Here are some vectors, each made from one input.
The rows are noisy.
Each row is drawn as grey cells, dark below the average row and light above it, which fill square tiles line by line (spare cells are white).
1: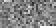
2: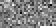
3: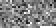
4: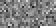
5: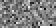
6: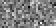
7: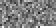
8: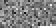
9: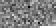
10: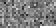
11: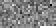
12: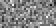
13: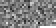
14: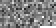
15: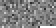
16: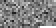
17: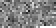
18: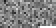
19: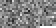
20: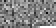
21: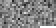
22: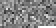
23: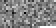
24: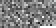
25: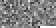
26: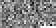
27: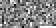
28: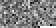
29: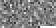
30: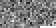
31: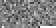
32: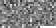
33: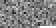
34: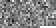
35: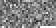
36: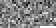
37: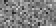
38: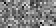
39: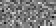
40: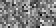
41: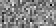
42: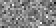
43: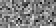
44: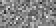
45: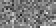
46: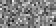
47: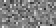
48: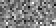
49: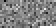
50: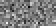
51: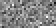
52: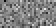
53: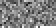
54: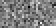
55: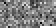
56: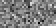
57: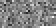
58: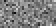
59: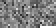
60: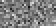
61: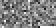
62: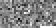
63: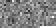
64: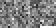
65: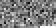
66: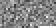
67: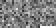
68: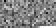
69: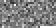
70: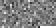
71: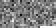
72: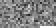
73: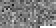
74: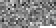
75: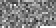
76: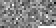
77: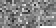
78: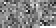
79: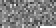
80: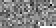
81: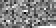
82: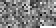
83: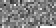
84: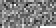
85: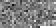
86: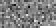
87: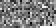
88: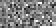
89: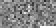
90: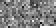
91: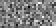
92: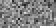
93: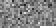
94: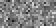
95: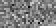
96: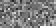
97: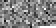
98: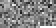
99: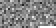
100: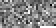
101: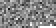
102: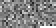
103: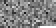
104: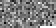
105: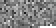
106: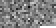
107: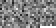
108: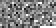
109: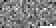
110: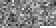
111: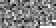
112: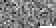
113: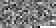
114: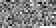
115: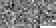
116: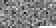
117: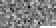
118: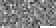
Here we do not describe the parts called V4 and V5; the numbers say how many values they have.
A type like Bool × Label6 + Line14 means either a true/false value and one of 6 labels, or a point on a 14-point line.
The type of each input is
Bool × (Line6 + V5) × V4.
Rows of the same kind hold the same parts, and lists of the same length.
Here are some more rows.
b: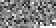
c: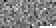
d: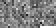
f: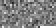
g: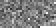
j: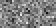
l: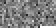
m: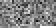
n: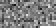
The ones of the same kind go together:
b, c, g, l
d, f, j, m, n

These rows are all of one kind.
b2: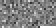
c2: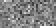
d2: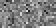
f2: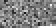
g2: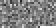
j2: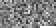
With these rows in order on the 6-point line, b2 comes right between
d2 and g2.
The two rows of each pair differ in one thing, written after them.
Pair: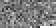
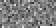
the value of V4
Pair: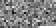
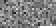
the place on the 6-point line
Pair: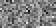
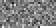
the true/false value
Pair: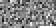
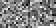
the place on the 6-point line
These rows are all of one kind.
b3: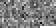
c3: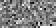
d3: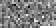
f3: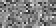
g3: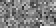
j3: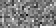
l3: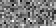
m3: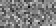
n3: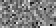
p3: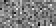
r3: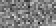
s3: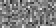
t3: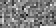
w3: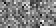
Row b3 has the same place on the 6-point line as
m3, t3 and w3.
